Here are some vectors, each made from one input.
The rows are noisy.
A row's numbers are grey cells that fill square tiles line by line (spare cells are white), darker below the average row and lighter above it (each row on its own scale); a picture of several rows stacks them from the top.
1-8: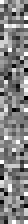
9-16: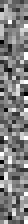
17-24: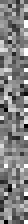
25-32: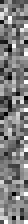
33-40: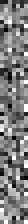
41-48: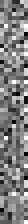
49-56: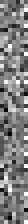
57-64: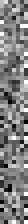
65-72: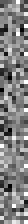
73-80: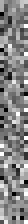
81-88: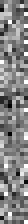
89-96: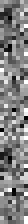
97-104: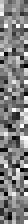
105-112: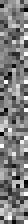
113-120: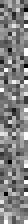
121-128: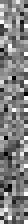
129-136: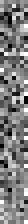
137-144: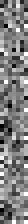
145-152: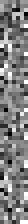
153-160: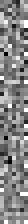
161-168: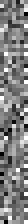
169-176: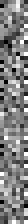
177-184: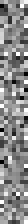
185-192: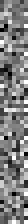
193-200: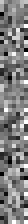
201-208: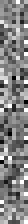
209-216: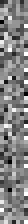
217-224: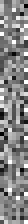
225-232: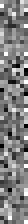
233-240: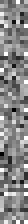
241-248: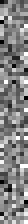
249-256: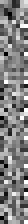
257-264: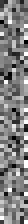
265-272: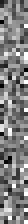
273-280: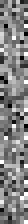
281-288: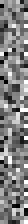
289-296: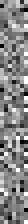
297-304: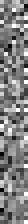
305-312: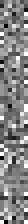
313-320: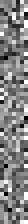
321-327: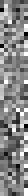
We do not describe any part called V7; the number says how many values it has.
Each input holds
either a node of a 9-node tree, or a true/false value and a value of V7, or a list of up to two points on a 5-point line.
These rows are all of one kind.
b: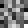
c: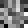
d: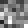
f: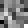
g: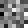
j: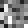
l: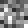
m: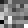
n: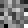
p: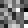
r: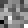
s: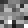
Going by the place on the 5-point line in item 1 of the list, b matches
m and p.
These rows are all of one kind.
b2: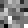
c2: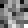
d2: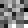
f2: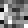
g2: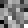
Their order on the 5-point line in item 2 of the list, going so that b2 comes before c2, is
d2, f2, b2, g2, c2.
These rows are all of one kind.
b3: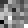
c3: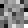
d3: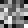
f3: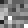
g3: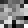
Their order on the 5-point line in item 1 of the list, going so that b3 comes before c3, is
g3, d3, f3, b3, c3.
